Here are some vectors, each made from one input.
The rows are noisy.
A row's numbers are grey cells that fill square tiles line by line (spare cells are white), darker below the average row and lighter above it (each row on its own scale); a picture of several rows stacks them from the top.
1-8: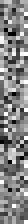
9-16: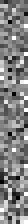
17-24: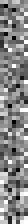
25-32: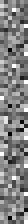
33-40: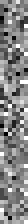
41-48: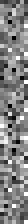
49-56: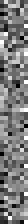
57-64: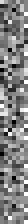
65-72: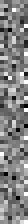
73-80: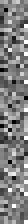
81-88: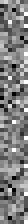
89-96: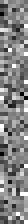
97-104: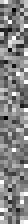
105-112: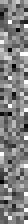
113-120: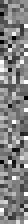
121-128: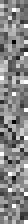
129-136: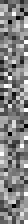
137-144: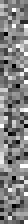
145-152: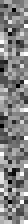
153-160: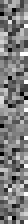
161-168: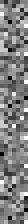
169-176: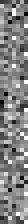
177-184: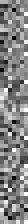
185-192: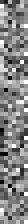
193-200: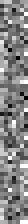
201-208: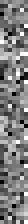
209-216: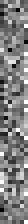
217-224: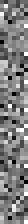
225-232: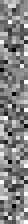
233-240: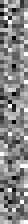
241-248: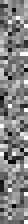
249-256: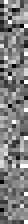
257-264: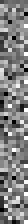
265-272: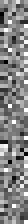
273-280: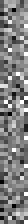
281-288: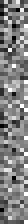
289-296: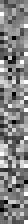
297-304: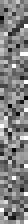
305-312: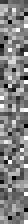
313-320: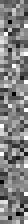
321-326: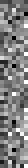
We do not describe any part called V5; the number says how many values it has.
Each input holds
a true/false value, together with either a point on a 19-point line, or a value of V5.
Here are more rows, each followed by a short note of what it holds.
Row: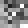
a point on a 19-point line and a true/false value
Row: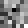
a point on a 19-point line and a true/false value
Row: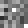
a true/false value and a value of V5
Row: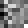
a point on a 19-point line and a true/false value
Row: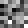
a point on a 19-point line and a true/false value
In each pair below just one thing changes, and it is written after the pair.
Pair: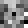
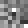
the true/false value
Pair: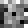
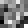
the value of V5
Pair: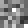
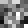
the true/false value
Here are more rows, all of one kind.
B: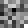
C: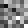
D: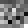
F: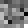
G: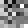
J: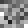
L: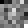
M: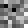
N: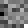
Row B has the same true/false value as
C, M and N.
